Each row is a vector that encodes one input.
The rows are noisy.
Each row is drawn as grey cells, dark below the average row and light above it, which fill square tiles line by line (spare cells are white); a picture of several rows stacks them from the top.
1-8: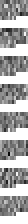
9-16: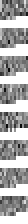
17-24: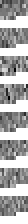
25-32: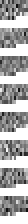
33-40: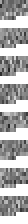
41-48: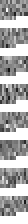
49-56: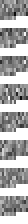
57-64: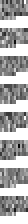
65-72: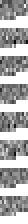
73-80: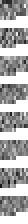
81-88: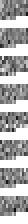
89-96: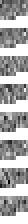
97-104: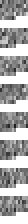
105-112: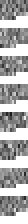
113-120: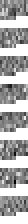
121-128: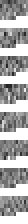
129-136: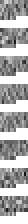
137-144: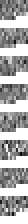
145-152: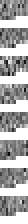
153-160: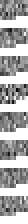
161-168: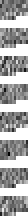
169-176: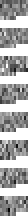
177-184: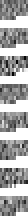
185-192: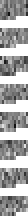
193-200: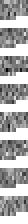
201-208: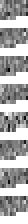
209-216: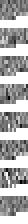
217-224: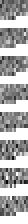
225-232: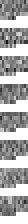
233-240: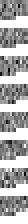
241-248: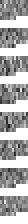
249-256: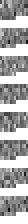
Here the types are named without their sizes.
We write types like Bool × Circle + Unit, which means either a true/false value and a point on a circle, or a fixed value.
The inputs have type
List(Circle) × (Tree + Unit).
